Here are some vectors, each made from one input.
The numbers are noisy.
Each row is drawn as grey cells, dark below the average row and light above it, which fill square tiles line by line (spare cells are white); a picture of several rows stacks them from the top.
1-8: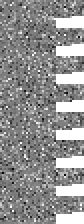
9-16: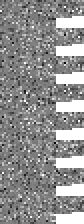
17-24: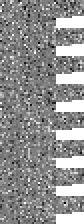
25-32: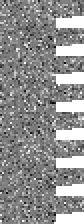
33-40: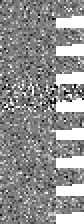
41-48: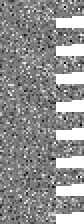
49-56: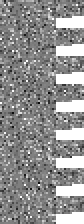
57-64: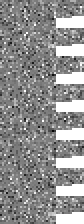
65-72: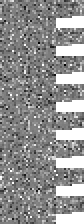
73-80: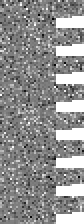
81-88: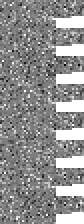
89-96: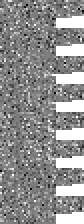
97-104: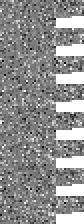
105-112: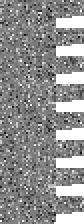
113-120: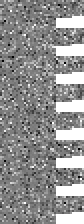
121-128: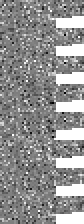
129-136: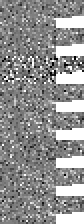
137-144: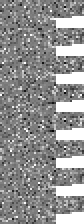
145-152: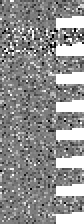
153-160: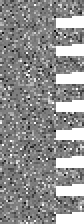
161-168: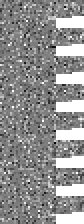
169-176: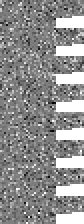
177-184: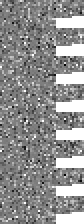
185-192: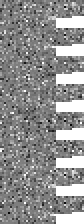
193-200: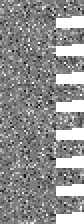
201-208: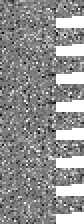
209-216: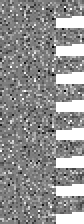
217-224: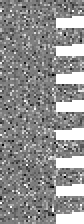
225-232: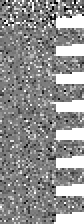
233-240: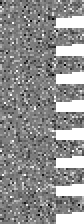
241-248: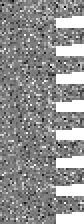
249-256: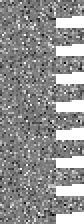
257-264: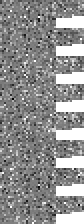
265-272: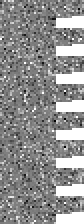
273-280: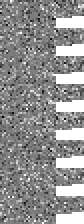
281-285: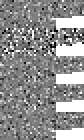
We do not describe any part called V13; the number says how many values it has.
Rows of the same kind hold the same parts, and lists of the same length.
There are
3 kinds of row.
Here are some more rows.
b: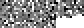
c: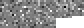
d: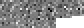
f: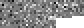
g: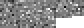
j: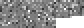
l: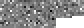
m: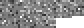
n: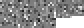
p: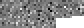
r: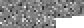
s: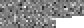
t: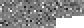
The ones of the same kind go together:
b
c, f, g, j, m, r, s
d, l, n, p, t

